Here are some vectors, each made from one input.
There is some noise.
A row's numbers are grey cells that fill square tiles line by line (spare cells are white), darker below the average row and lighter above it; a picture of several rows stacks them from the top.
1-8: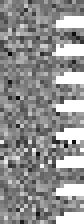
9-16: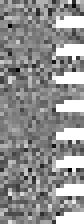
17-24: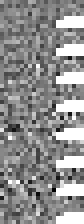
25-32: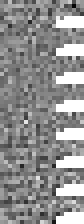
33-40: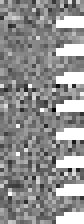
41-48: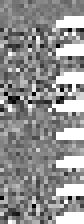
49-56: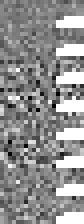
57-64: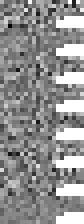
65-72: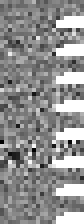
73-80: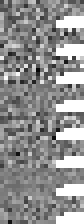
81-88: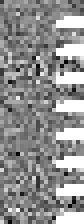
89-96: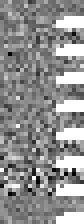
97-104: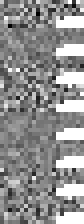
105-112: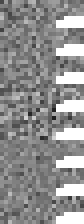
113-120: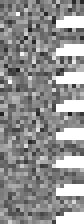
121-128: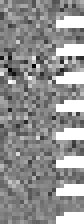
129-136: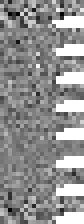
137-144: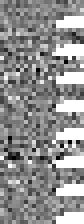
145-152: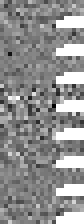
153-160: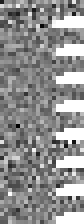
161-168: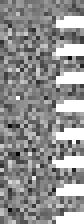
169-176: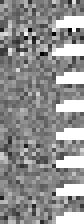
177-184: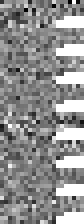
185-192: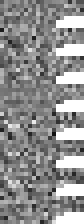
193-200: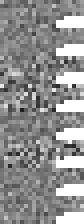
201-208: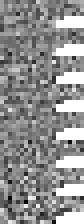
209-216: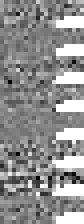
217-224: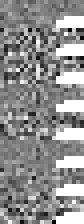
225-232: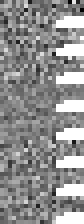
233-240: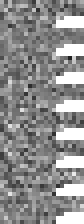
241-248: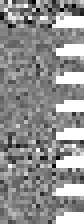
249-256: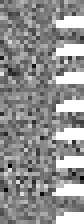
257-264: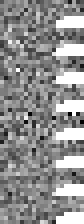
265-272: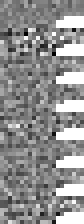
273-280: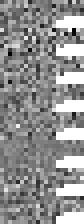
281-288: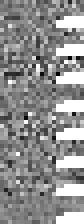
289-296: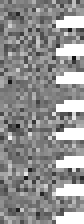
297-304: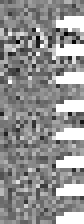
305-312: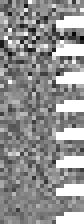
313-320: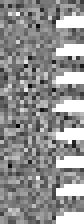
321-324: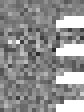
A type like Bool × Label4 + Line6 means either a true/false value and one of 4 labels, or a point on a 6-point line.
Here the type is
(Circle10 + Unit) × Line8 + Line10.
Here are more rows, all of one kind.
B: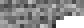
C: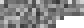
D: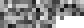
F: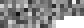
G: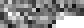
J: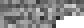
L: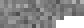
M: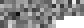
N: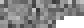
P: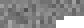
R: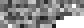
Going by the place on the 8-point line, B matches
D, F and P.
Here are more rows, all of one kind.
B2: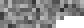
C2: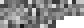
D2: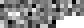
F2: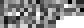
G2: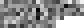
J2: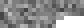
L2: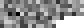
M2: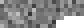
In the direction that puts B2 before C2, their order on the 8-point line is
J2, B2, L2, F2, D2, C2, M2, G2.
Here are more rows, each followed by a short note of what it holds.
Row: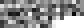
a point on a 10-point line
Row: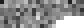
a point on a 10-point line
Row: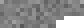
a point on a 10-point circle and a point on an 8-point line
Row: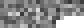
a point on an 8-point line
